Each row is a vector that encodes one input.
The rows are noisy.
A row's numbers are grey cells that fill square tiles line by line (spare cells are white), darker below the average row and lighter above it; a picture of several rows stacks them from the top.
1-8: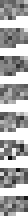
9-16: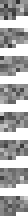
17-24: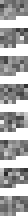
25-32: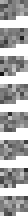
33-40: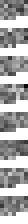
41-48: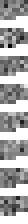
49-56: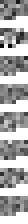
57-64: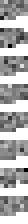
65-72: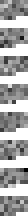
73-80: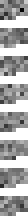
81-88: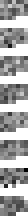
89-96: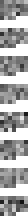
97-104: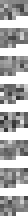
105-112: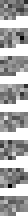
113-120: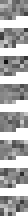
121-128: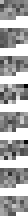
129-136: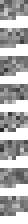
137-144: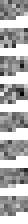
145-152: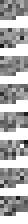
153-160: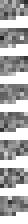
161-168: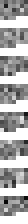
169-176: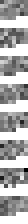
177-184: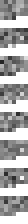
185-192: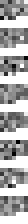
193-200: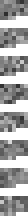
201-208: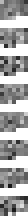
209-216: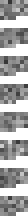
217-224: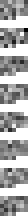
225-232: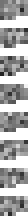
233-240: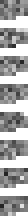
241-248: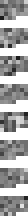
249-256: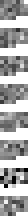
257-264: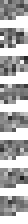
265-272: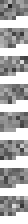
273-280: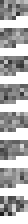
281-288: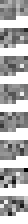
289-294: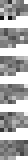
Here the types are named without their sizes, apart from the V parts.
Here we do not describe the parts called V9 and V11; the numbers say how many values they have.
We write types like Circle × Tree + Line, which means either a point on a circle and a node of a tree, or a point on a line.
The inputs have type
(Bool × Bool × Bool + V9) × V11 + Line × Line.
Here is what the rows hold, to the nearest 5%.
About 25% of them hold a point on each of two lines. The rest hold a value of V11, together with either three true/false values, or a value of V9.
